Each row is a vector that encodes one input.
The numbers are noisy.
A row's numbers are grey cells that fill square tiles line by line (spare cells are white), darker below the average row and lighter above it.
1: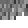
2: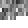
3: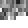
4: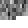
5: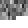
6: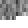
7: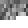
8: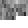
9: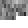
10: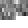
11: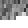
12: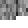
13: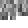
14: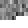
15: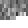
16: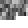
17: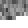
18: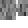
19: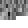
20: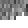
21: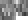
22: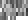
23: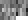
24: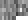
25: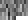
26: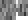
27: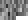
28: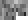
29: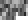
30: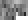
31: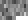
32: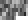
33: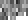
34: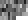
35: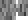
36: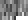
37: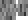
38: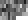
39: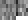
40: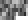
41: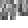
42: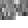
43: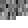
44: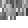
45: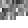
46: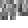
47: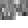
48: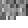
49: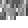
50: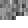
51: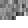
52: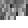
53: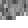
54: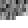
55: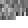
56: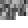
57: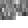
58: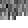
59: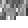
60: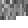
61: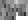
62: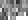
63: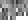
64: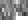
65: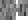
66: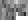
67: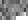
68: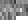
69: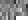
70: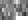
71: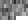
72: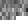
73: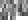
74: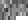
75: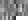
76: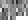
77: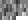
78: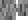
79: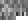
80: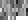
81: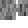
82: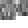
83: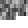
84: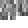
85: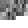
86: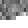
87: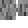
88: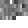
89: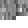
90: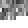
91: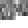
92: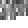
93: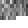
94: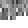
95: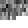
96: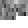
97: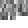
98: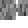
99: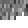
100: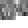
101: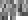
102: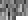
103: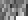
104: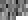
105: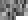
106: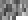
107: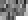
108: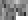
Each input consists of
a point on a 5-point line, together with either a point on a 5-point circle and a true/false value, or a fixed value.
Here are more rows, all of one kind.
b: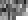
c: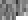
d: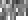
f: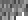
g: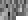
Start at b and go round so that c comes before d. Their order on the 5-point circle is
b, c, f, g, d.
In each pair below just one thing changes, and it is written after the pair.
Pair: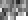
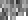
the true/false value
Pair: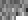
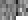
the place on the 5-point line
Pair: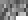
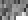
the place on the 5-point line
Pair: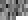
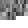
the place on the 5-point circle
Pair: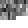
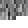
the place on the 5-point circle
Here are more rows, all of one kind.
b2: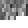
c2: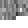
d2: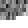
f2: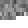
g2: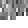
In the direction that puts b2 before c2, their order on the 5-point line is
g2, b2, f2, c2, d2.
